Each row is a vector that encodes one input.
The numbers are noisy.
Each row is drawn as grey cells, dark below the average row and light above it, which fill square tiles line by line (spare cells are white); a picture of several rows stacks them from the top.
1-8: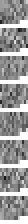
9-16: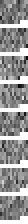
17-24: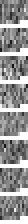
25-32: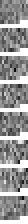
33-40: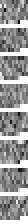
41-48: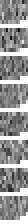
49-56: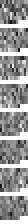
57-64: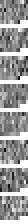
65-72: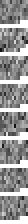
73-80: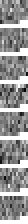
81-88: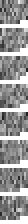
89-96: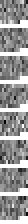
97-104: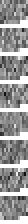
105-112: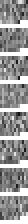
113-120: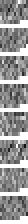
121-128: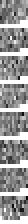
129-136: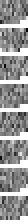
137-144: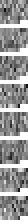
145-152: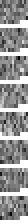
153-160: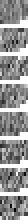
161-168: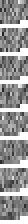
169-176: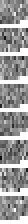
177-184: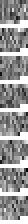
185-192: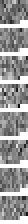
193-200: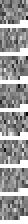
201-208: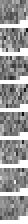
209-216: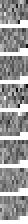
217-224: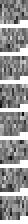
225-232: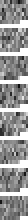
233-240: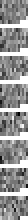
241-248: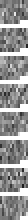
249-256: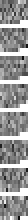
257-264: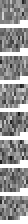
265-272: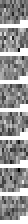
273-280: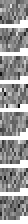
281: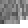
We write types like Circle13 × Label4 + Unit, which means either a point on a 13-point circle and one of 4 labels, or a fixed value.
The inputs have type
Bool × Bool × Bool + Line7 × List3(Line5).
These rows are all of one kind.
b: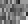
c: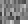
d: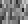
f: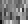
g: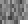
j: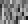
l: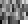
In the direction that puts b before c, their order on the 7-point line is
b, l, d, f, g, c, j.
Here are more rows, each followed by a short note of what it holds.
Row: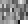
three true/false values
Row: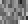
a point on a 7-point line, together with the empty list
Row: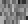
a point on a 7-point line, together with the empty list
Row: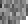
a point on a 7-point line, together with a list of three items
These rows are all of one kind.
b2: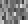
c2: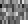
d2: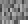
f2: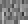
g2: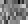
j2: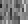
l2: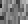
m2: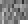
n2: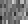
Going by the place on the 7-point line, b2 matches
d2, f2 and m2.
